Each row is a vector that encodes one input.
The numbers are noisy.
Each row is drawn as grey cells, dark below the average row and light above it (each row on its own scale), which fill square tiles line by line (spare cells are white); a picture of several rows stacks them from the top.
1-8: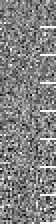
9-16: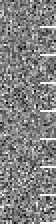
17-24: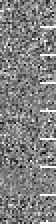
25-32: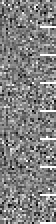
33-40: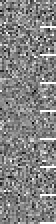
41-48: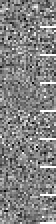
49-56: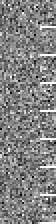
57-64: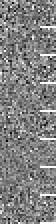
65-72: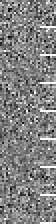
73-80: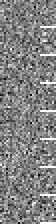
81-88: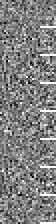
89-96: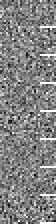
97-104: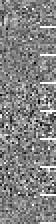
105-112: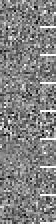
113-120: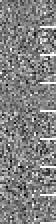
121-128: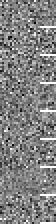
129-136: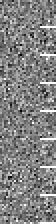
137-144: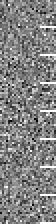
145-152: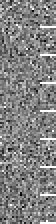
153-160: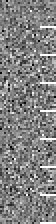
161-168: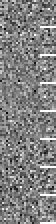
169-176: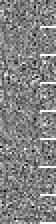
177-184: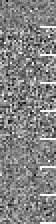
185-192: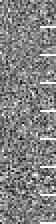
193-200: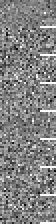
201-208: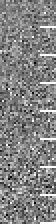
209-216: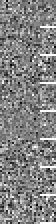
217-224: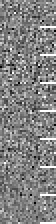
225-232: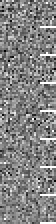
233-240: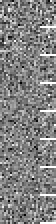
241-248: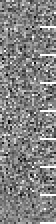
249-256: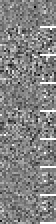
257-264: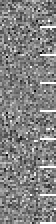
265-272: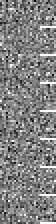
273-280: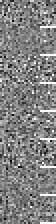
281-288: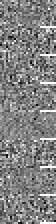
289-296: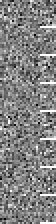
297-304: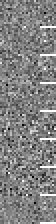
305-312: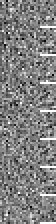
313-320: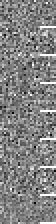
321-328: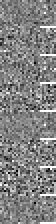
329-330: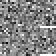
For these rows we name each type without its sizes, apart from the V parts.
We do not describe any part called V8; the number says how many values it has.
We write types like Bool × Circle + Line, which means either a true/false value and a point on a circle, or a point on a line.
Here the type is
List(Circle) + V8 × V8.
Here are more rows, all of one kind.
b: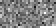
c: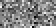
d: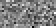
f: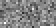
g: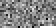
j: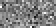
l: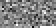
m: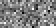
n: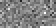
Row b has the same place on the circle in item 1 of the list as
c and j.
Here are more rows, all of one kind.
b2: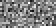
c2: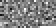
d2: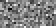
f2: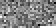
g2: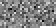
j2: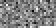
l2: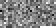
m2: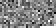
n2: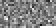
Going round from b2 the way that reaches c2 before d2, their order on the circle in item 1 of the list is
b2, j2, c2, f2, m2, n2, l2, g2, d2.
